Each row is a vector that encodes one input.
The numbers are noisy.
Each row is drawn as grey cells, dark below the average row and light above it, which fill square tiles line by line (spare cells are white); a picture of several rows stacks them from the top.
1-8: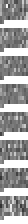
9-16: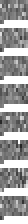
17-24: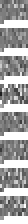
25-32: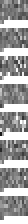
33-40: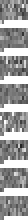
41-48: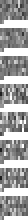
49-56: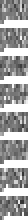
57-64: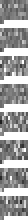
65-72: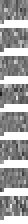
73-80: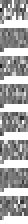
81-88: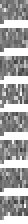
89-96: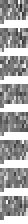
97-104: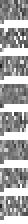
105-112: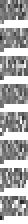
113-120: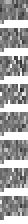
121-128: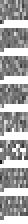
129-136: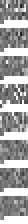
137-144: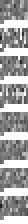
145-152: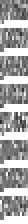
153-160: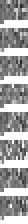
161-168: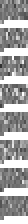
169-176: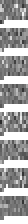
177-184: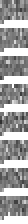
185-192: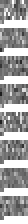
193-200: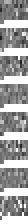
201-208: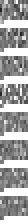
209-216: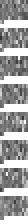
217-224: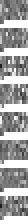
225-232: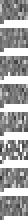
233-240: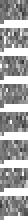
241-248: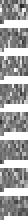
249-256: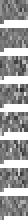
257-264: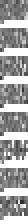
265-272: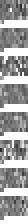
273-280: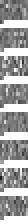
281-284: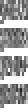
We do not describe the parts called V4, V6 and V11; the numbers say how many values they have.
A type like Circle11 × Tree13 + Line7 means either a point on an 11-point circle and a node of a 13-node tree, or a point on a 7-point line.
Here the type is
Bool × V11 + Line5 × (Line7 + V4) × V6.
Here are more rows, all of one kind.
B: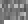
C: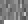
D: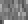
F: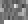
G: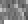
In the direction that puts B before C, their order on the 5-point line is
G, D, F, B, C.
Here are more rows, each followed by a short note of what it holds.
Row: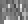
a point on a 5-point line, a value of V4 and a value of V6
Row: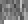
a point on a 5-point line, a value of V4 and a value of V6
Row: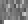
a point on a 5-point line, a value of V4 and a value of V6
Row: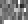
a true/false value and a value of V11
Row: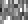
a true/false value and a value of V11
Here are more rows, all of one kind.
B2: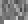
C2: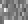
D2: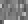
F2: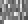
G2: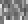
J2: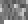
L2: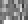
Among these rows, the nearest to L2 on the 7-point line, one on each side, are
B2 and C2.
